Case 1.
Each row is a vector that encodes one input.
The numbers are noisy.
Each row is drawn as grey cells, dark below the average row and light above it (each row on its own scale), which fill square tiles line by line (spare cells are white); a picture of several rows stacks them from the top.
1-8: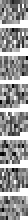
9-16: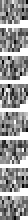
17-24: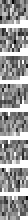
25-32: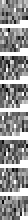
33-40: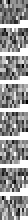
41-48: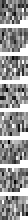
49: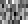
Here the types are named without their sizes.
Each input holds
a label.
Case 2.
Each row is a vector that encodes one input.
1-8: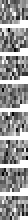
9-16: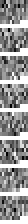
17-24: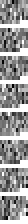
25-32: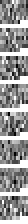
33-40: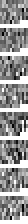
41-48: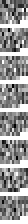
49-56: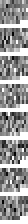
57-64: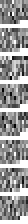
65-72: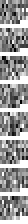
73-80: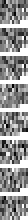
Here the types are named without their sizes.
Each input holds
a label.
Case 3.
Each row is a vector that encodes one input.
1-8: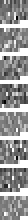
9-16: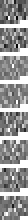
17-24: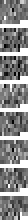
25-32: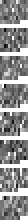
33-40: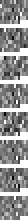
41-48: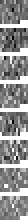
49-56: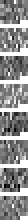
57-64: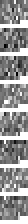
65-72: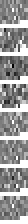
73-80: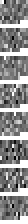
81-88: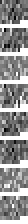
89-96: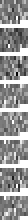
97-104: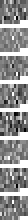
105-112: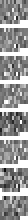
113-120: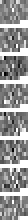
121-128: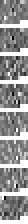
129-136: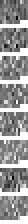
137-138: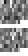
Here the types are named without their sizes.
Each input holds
a label.
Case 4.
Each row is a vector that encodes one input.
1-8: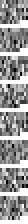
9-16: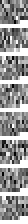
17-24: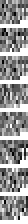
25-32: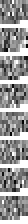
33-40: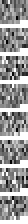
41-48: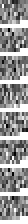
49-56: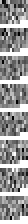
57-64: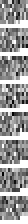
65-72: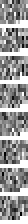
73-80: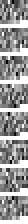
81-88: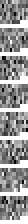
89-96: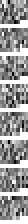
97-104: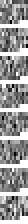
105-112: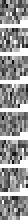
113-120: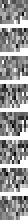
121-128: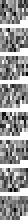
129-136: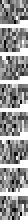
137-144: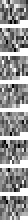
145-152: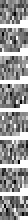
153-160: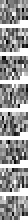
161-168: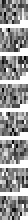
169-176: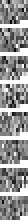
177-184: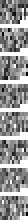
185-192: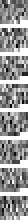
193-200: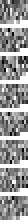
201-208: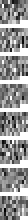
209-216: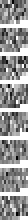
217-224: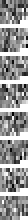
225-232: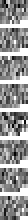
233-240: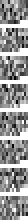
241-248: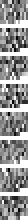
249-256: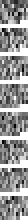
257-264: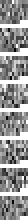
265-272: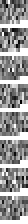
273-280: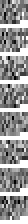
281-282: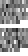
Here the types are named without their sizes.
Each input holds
a label.
